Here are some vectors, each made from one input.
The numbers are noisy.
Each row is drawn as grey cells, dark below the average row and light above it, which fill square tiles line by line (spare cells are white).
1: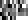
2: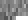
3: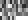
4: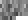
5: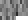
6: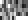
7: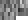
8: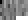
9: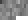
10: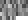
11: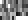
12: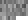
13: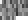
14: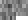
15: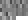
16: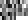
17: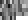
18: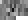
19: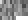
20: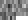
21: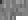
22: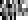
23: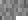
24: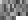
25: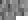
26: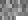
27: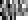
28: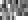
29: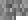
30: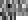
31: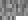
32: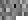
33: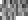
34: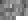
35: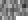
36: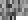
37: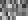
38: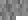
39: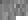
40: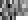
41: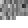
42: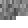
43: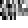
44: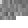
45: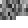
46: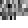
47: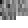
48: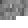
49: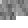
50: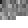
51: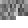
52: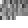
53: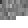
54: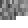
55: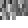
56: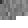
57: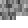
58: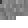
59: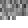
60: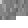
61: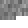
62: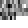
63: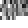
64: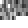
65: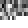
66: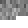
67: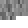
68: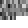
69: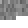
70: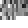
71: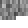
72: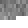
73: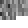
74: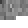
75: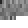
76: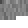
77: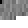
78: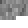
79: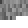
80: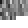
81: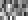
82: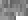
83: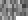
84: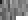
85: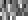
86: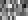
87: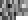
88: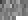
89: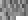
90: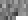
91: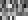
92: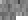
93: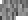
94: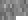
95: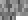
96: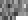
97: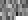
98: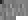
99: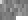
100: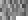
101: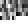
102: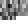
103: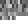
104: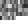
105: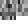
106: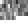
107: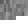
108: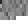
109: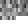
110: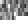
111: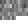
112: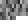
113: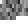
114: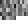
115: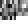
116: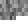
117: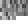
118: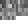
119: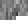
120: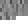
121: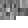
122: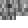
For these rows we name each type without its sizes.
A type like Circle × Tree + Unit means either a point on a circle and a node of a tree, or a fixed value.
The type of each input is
((Bool × Bool × Bool + Line) × Line + Label) × Line × Line.
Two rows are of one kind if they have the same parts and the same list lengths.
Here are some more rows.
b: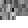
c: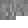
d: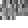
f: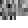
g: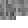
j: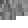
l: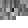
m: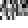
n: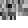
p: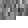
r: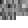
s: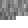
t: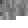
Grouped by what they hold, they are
b, l, p
c, d, n, r, s
f, g, j, m, t

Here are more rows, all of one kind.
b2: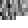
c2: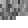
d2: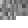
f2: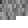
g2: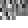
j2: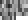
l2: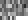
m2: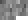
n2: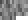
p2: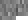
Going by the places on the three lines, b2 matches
j2 and n2.
